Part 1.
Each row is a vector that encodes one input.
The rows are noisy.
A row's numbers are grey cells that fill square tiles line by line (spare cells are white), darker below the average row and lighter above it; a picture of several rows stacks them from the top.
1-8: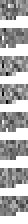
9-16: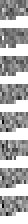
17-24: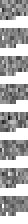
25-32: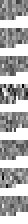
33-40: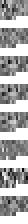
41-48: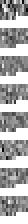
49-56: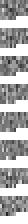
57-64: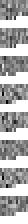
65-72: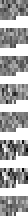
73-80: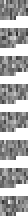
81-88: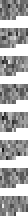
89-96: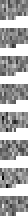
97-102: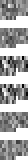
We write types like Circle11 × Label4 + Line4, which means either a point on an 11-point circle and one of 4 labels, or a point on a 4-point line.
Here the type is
List2(Line13).
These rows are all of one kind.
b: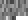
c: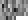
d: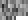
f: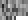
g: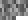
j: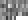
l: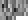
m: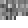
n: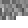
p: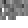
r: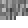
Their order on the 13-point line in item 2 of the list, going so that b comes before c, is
r, n, j, m, f, d, b, c, l, g, p.
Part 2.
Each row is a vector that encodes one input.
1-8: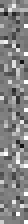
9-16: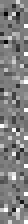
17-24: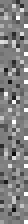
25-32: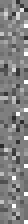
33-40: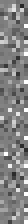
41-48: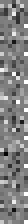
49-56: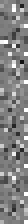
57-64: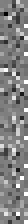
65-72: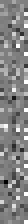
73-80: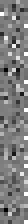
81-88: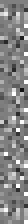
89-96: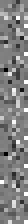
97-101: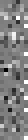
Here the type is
Bool × Bool × Bool × Bool × Circle9.
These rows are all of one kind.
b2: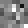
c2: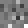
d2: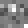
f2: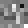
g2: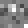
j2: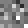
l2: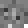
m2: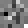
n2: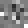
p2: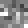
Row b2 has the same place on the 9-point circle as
f2 and p2.
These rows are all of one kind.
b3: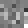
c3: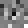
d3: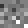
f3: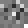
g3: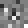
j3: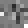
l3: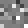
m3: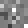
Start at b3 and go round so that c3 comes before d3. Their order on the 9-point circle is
b3, l3, c3, g3, d3, j3, f3, m3.
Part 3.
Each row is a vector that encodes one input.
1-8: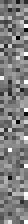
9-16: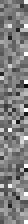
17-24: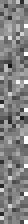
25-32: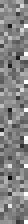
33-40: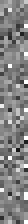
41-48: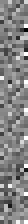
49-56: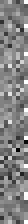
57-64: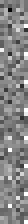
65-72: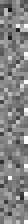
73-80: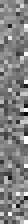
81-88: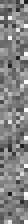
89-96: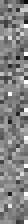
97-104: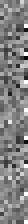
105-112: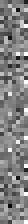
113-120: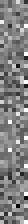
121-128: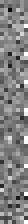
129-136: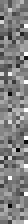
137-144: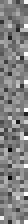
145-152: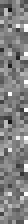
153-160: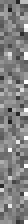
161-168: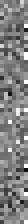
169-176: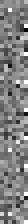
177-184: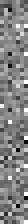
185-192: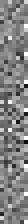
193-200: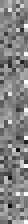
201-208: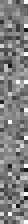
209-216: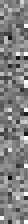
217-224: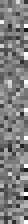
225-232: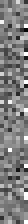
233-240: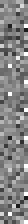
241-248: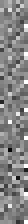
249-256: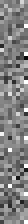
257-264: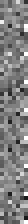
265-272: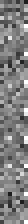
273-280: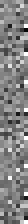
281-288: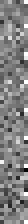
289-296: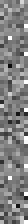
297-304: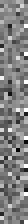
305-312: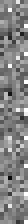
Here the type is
Bool × Bool × Bool × Bool + Circle9.
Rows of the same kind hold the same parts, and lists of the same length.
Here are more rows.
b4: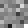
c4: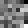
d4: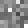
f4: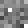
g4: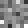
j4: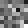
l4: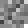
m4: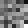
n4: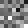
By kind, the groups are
b4, d4, f4, g4, l4
c4, j4, m4, n4

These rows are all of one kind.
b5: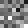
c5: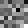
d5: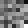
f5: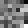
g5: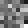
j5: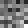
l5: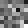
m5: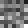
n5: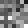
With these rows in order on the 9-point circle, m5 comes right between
j5 and n5.
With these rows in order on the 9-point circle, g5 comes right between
f5 and l5.
